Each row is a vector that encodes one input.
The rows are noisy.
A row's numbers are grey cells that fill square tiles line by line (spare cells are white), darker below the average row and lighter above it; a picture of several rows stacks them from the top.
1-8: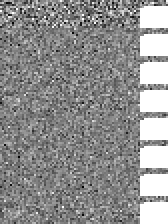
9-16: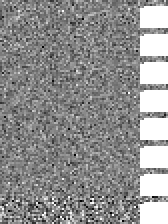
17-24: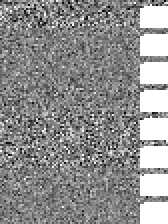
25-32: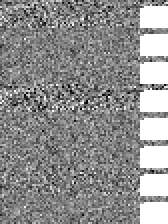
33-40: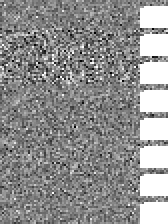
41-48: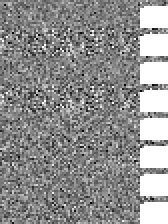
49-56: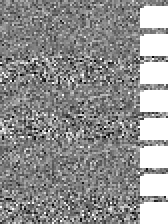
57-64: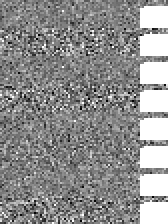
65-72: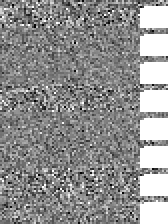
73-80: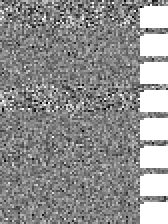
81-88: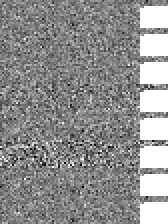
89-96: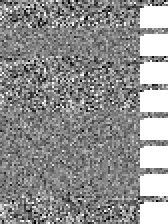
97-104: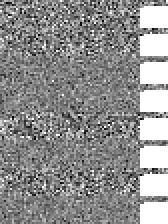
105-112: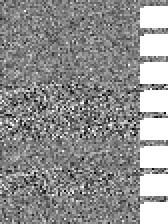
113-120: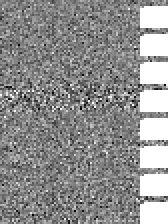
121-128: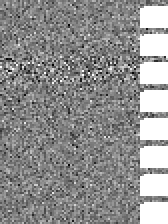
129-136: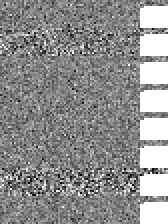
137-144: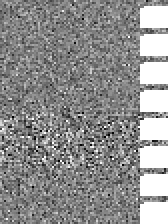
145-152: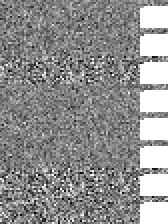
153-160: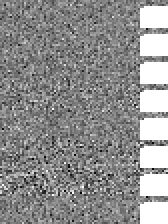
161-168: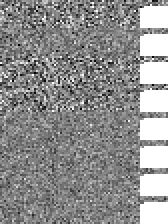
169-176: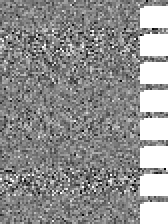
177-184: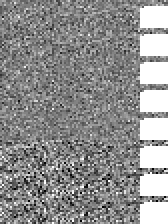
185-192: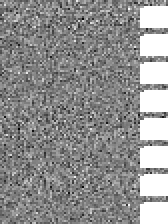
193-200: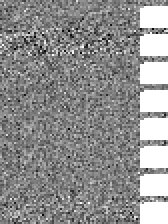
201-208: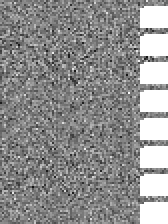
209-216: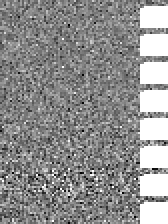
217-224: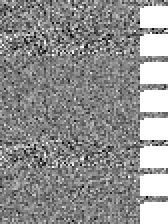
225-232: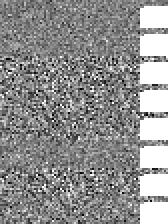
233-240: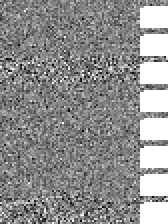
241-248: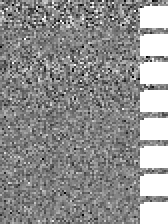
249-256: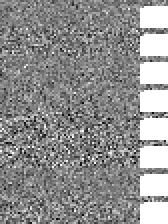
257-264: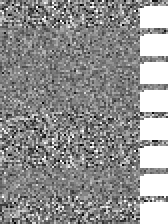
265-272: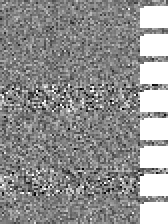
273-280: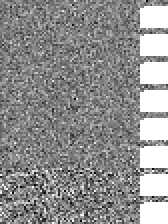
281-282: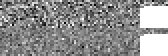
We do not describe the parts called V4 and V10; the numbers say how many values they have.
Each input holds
either a point on a 7-point line, a true/false value and a value of V10, or a value of V4.
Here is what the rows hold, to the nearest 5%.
About 75% of them hold a point on a 7-point line, a true/false value and a value of V10. The rest hold a value of V4.
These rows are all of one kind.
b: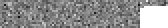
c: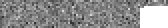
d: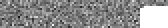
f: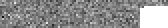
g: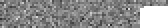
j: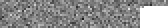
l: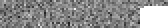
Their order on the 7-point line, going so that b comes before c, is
b, f, l, j, c, g, d.
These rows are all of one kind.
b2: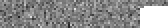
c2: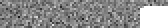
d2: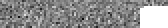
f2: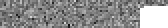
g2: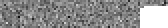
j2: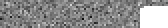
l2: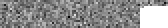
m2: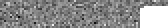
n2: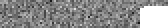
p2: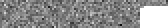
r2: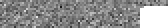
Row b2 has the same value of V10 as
c2, d2, g2 and r2.
